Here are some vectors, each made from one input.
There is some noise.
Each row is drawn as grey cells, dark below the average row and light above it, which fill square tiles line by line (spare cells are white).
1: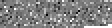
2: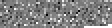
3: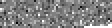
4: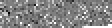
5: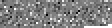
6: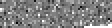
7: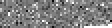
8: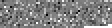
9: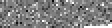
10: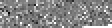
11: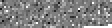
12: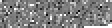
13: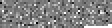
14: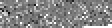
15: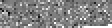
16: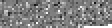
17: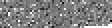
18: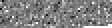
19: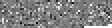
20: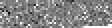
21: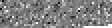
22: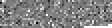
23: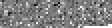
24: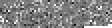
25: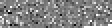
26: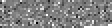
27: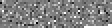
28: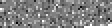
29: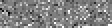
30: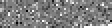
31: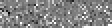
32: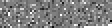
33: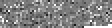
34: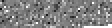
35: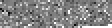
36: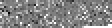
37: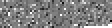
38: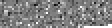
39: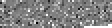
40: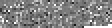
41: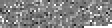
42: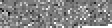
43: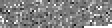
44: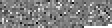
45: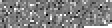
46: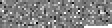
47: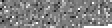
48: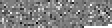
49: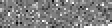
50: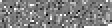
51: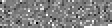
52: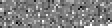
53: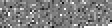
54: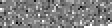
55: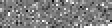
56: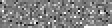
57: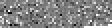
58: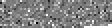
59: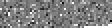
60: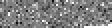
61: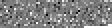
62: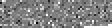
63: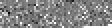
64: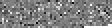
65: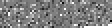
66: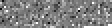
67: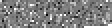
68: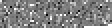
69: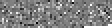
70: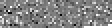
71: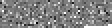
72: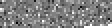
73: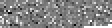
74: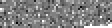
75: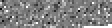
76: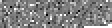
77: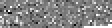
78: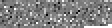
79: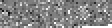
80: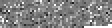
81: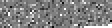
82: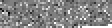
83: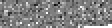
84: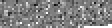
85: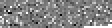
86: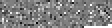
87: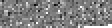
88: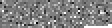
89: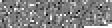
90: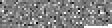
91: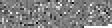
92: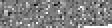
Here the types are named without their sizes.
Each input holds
a point on a circle.
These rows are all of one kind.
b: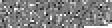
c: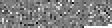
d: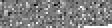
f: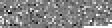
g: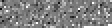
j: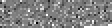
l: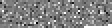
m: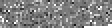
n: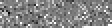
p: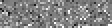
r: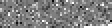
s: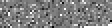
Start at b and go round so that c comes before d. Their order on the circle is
b, s, r, j, l, c, m, f, n, p, d, g.
